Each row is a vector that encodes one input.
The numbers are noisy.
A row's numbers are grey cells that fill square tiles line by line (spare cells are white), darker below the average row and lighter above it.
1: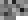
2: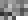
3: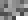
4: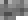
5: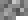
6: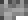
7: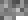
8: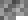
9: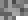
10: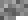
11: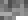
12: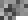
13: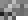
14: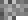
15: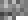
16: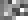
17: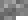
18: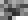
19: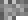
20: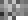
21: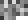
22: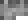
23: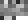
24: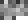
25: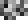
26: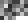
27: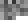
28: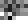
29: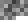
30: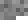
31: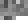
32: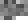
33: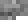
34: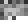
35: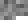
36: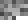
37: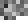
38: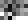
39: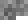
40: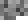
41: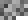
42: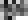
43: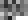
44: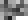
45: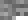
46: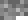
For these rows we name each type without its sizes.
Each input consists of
a point on a line and a true/false value.
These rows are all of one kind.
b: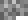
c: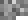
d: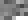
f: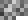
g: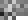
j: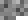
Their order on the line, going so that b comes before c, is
d, g, b, c, f, j.
